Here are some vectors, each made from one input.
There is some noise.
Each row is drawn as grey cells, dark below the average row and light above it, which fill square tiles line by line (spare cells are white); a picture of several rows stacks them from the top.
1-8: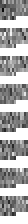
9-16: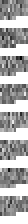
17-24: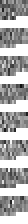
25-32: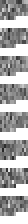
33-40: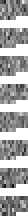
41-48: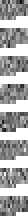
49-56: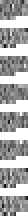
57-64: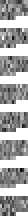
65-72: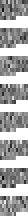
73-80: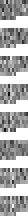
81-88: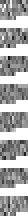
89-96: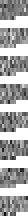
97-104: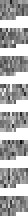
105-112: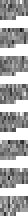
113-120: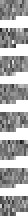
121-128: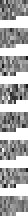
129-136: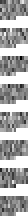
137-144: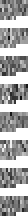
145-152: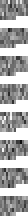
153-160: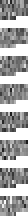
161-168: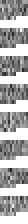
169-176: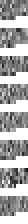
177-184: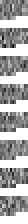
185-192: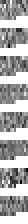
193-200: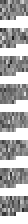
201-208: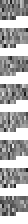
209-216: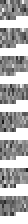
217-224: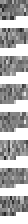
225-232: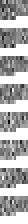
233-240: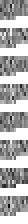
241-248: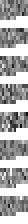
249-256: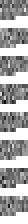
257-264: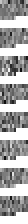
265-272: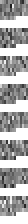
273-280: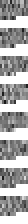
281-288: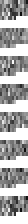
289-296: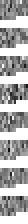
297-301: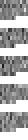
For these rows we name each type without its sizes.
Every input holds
a list of points on a line.
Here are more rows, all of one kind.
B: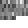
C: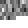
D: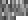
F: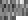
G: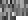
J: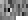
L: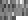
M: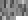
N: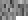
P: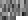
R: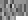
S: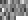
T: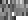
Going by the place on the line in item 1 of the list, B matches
F, L and P.
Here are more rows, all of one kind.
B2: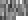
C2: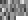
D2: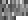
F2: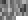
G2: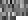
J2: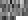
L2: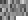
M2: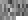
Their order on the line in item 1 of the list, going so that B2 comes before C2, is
G2, D2, J2, B2, M2, F2, L2, C2.
